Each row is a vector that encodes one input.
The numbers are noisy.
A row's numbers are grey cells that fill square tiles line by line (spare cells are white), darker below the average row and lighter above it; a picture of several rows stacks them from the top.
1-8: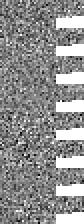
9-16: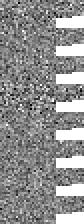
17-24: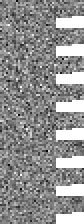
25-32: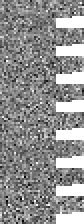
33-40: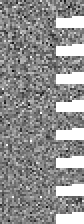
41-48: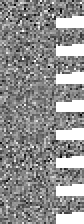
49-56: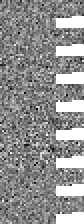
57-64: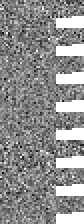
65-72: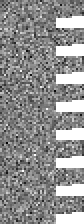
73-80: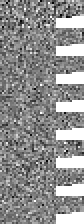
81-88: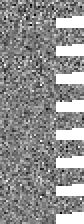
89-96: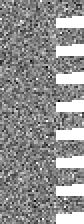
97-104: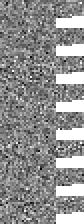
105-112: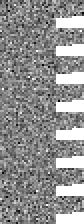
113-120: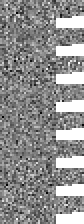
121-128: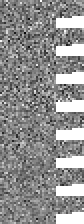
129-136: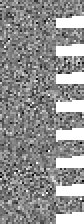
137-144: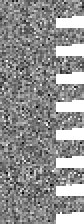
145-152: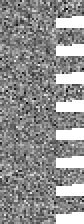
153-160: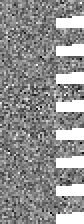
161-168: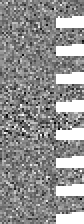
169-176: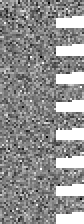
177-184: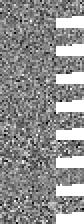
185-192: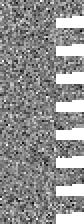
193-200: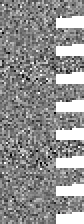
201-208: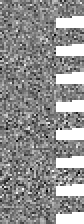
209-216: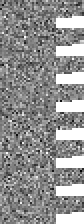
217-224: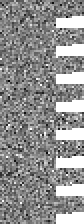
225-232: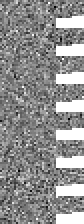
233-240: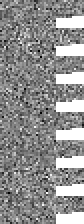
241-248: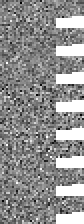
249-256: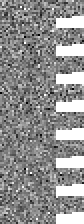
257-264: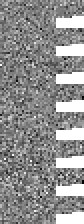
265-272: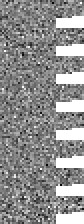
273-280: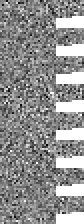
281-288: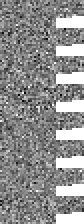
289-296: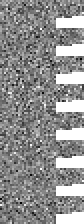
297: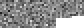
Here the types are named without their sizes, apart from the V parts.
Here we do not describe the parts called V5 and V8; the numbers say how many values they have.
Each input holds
a point on a line and a value of V8, together with either a point on a circle, or a value of V5.
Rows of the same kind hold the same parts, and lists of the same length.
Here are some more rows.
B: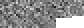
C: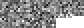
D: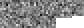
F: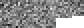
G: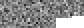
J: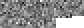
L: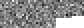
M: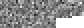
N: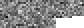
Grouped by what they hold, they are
B, D, G, L, N
C, F, J, M

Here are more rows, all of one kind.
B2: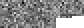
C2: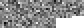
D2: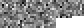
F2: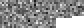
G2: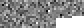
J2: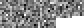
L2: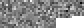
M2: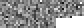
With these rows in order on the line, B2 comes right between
D2 and J2.
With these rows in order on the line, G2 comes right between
D2 and L2.
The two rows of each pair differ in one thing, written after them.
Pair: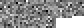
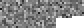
the value of V8
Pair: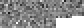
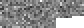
the place on the line
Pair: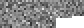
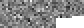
the place on the circle
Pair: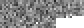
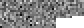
the place on the line
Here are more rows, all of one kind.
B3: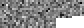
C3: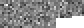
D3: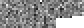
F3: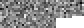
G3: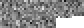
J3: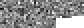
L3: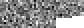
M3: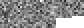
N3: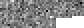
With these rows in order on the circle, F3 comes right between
B3 and L3.
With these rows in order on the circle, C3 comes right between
M3 and N3.
